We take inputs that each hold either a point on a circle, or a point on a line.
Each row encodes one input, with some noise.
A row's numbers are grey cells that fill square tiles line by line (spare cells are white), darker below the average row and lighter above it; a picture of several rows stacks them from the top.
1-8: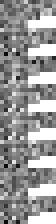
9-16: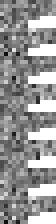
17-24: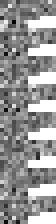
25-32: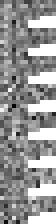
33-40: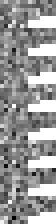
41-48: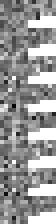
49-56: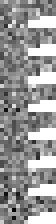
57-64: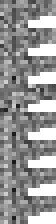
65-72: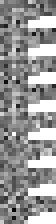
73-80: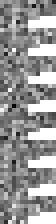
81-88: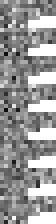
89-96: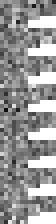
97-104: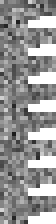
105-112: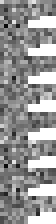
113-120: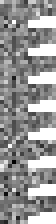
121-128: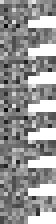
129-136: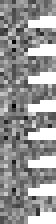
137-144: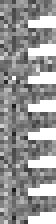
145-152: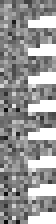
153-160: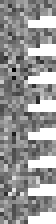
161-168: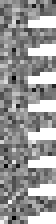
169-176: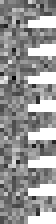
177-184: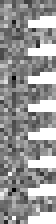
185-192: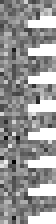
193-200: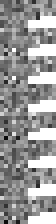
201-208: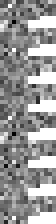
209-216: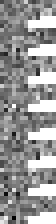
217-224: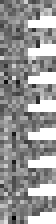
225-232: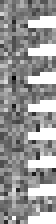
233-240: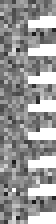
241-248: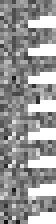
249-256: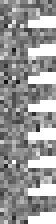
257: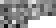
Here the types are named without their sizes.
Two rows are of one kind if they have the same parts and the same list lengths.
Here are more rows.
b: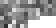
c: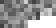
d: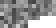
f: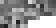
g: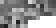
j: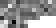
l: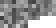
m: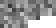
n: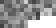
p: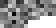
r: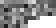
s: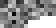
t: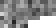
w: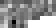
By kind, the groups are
b, f, g, r
c, d, j, l, m, n, p, s, t, w

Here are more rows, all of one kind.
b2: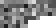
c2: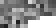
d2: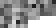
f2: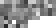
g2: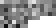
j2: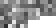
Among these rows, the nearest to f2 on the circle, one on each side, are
g2 and j2.
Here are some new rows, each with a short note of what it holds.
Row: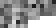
a point on a circle
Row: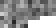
a point on a line
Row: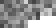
a point on a line
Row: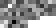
a point on a line
